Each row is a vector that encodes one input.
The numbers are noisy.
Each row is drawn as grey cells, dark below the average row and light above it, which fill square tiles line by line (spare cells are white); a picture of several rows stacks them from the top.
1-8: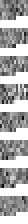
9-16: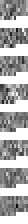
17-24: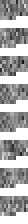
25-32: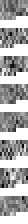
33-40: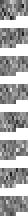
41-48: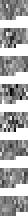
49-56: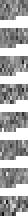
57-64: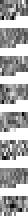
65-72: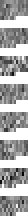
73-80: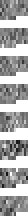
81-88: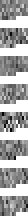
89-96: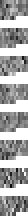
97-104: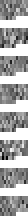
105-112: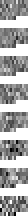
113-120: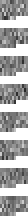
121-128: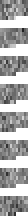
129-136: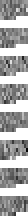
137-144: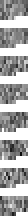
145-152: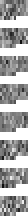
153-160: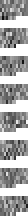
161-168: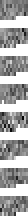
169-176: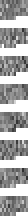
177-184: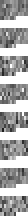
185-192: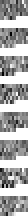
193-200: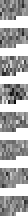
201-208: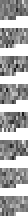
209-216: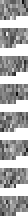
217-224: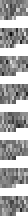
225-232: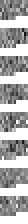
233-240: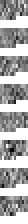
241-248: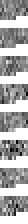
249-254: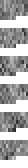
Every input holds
a point on an 8-point line.
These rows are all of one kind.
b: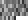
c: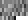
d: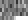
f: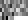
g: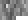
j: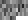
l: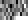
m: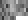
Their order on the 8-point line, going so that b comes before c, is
j, m, b, c, f, g, d, l.
